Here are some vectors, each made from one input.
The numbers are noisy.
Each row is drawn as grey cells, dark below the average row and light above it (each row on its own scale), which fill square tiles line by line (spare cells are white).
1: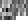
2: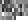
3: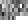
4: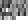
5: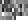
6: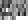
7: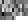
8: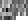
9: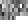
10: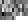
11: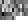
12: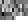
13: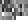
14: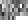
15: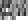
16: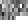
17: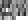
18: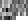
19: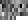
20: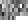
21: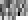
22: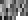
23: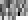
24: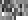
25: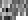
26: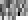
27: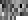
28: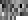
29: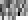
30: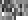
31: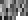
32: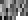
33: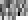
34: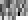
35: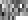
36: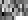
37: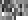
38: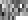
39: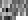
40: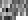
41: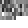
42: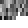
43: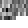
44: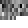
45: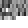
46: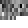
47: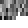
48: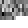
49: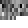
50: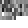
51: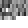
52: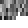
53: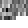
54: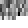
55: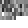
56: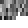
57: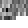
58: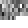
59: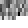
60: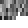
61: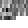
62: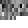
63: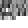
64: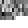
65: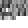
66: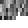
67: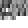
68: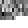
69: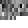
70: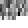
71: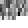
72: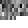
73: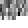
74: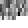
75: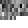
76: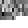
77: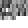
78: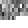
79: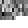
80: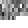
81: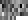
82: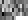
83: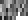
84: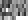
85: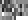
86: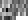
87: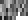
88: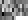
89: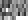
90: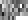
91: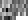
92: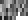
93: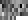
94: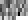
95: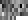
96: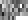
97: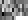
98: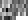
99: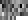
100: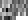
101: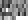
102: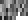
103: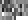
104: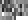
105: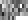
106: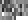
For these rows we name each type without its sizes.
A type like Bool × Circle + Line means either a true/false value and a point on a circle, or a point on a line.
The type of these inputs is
Bool × Bool × Bool.
